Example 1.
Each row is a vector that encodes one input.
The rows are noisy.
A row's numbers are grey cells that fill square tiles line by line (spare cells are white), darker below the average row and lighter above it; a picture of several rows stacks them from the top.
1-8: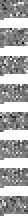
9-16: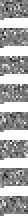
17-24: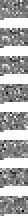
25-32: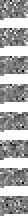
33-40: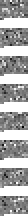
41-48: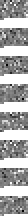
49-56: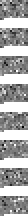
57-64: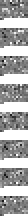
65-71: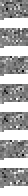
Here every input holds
a point on an 11-point circle.
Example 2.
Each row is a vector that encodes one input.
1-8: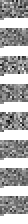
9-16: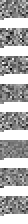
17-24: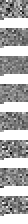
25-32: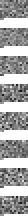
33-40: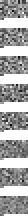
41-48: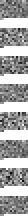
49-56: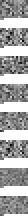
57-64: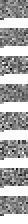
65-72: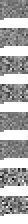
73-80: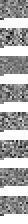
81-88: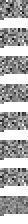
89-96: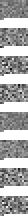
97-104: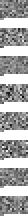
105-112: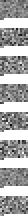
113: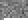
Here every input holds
a node of a 12-node tree.
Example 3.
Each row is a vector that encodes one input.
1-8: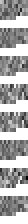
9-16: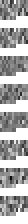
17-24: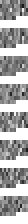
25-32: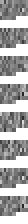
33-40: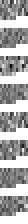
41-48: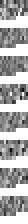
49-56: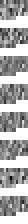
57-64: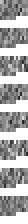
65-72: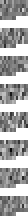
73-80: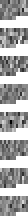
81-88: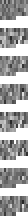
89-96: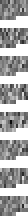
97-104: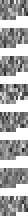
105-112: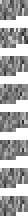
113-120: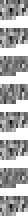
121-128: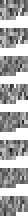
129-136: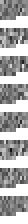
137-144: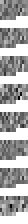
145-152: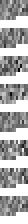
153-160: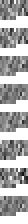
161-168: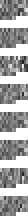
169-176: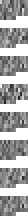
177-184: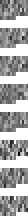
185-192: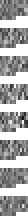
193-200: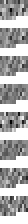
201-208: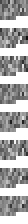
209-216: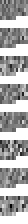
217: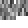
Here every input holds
a point on a 7-point line.
